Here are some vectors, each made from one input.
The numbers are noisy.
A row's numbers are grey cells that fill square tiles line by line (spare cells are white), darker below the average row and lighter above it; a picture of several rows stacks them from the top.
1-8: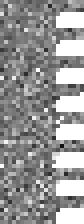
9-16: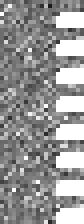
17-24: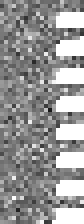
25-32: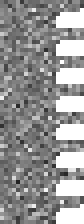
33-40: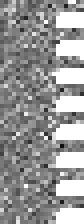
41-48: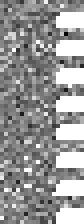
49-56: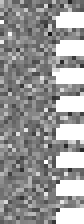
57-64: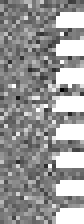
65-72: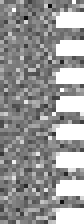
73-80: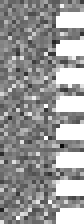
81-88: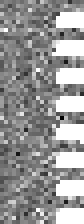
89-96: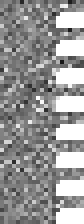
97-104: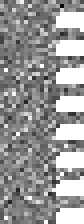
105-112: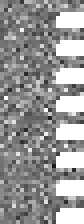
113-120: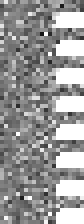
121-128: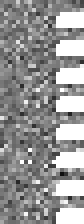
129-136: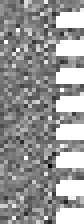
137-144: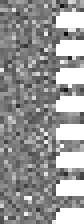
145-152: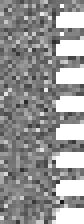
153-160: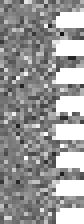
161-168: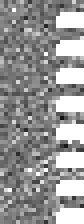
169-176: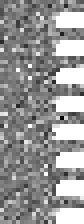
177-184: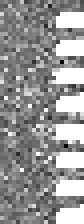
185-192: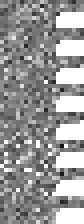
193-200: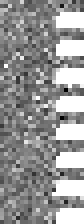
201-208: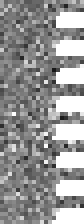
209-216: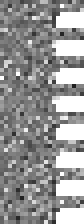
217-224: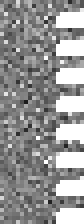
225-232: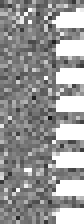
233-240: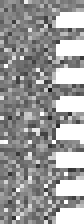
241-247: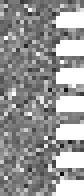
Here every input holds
either a point on a 10-point circle and a true/false value, or one of 11 labels.
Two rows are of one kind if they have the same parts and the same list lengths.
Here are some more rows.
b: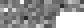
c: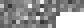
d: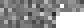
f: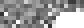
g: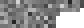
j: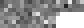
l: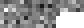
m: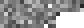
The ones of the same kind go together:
b, j, l
c, d, f, g, m

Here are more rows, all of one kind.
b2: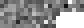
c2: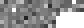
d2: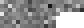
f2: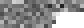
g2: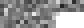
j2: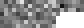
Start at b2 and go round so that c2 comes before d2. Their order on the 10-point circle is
b2, j2, f2, c2, d2, g2.
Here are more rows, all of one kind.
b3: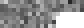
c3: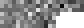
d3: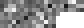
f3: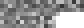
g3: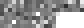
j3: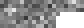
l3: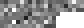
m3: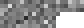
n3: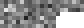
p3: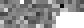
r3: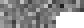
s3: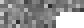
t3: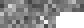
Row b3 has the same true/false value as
f3 and g3.
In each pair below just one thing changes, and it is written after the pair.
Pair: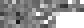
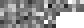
the true/false value
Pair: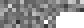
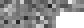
the place on the 10-point circle
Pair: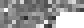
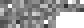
the place on the 10-point circle
